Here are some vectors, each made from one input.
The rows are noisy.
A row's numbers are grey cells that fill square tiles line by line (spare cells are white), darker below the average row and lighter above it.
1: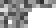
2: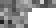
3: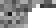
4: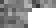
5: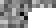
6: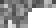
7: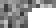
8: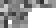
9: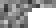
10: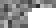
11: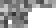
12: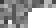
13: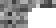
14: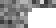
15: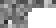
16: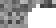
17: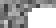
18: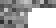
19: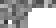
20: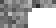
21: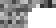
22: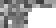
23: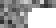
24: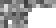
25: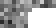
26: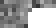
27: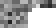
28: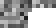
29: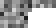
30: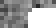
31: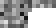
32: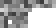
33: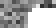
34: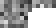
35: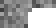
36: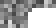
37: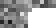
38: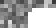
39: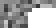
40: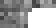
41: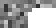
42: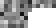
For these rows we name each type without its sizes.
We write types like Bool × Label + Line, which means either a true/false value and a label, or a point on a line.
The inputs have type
Tree.
